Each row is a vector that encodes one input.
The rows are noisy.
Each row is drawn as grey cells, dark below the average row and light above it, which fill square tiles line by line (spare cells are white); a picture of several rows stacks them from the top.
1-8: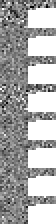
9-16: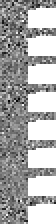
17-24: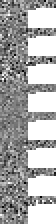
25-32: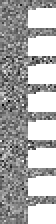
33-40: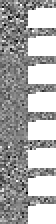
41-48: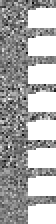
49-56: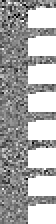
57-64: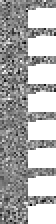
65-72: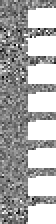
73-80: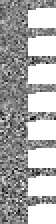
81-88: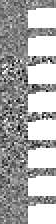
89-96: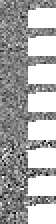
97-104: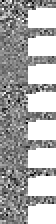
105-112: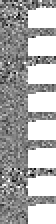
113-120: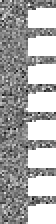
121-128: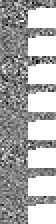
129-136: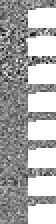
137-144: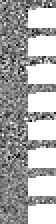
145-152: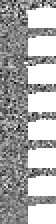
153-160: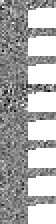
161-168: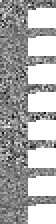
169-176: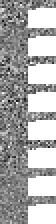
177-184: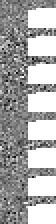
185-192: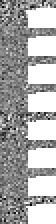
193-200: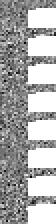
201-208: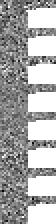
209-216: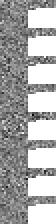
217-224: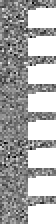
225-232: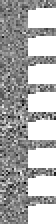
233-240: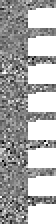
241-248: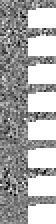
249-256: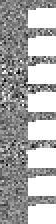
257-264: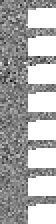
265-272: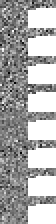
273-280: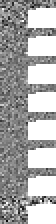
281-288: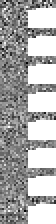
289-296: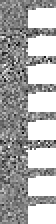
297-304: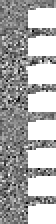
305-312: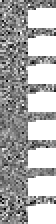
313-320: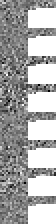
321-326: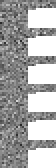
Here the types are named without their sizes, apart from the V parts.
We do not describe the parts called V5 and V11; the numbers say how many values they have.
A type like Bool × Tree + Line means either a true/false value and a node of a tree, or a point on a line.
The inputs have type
Bool × (Line + V5) × V11 + Tree.
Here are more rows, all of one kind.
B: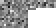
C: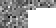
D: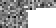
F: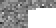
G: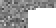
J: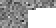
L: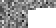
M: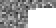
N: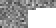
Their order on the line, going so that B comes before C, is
G, B, J, N, D, C, F, L, M.
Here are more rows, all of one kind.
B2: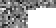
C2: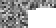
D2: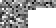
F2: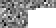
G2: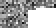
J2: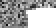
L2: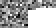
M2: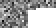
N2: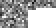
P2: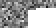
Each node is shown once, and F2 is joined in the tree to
M2 and P2.
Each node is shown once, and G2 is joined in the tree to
C2.
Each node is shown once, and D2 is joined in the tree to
M2 and N2.
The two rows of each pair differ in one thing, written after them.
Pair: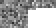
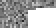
the value of V11
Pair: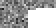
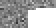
the value of V5
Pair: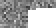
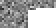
the value of V5
